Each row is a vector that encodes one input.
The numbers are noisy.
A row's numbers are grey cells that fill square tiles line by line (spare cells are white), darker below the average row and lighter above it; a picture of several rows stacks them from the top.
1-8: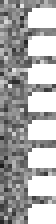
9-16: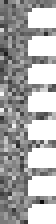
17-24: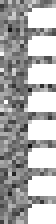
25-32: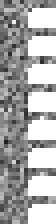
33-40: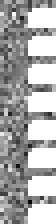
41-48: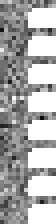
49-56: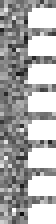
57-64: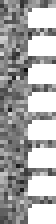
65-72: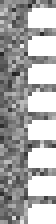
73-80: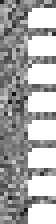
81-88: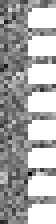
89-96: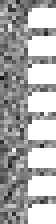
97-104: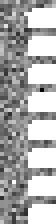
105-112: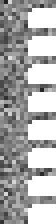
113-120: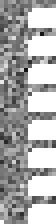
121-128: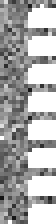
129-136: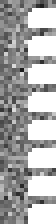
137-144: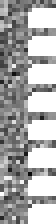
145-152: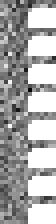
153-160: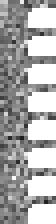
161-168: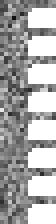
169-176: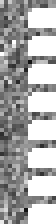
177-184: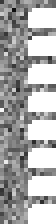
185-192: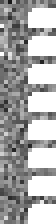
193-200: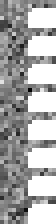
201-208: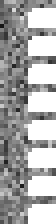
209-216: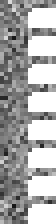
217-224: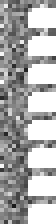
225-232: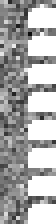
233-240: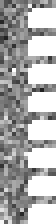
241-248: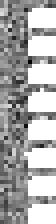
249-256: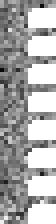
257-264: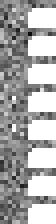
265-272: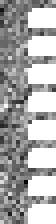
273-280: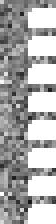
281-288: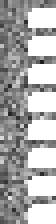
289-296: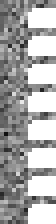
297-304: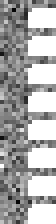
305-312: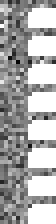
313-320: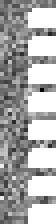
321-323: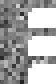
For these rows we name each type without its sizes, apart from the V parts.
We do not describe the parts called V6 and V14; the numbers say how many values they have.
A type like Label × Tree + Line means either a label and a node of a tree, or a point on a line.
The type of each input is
(Bool × Line + V6) × V14.
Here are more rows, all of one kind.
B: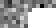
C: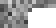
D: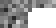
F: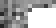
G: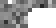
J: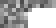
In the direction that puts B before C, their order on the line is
J, B, C, D, G, F.
